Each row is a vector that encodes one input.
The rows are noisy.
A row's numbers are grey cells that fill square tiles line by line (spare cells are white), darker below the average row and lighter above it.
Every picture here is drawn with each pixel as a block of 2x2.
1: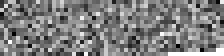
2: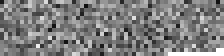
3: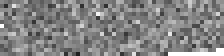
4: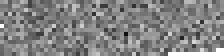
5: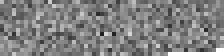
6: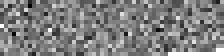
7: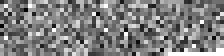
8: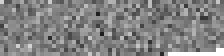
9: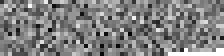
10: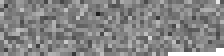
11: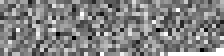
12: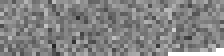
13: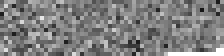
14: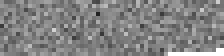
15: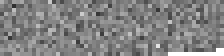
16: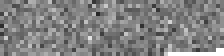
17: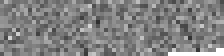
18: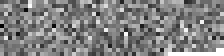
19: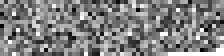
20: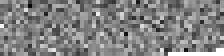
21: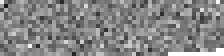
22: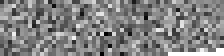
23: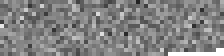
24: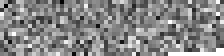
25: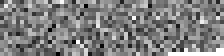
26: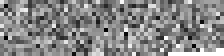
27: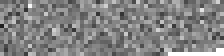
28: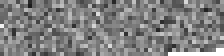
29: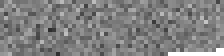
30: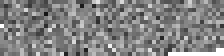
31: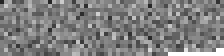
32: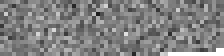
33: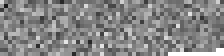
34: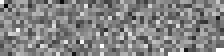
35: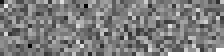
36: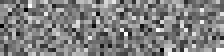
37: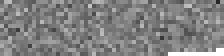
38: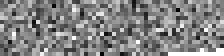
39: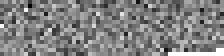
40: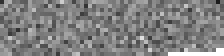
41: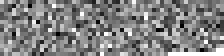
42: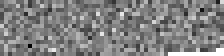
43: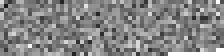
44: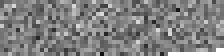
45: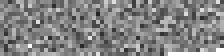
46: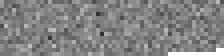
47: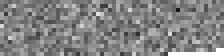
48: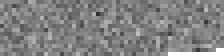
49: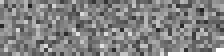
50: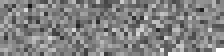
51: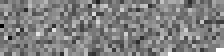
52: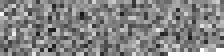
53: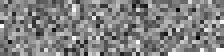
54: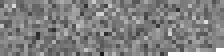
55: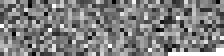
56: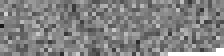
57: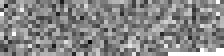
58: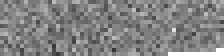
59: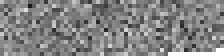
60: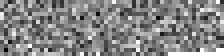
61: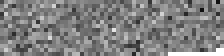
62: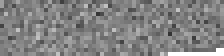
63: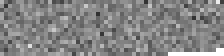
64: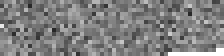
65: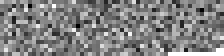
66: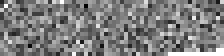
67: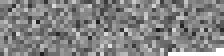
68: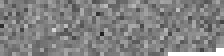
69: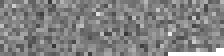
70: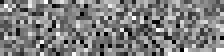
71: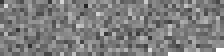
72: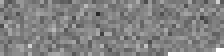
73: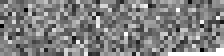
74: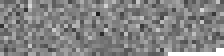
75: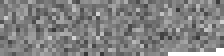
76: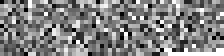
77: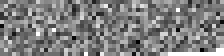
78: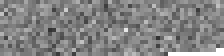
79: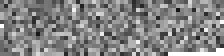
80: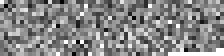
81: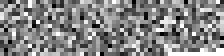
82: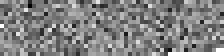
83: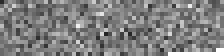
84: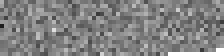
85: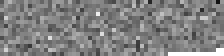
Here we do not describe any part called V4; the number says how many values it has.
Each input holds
a point on a 6-point line, together with either a node of an 8-node tree, or a value of V4.
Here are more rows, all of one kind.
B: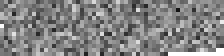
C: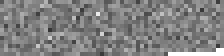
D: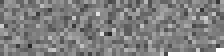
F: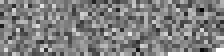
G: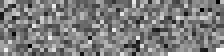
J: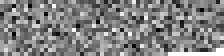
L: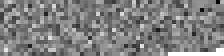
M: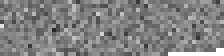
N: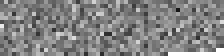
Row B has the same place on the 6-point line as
D, M and N.
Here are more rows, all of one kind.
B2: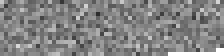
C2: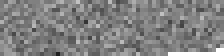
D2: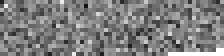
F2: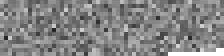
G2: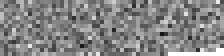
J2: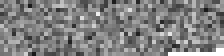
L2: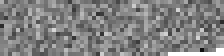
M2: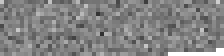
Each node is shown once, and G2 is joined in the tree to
B2.
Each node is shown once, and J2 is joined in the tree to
L2.
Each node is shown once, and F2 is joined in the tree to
B2, L2 and M2.
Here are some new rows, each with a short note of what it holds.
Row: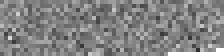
a point on a 6-point line and a node of an 8-node tree
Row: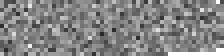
a point on a 6-point line and a node of an 8-node tree
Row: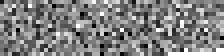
a point on a 6-point line and a node of an 8-node tree
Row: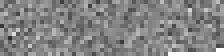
a point on a 6-point line and a value of V4
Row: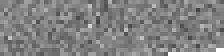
a point on a 6-point line and a node of an 8-node tree
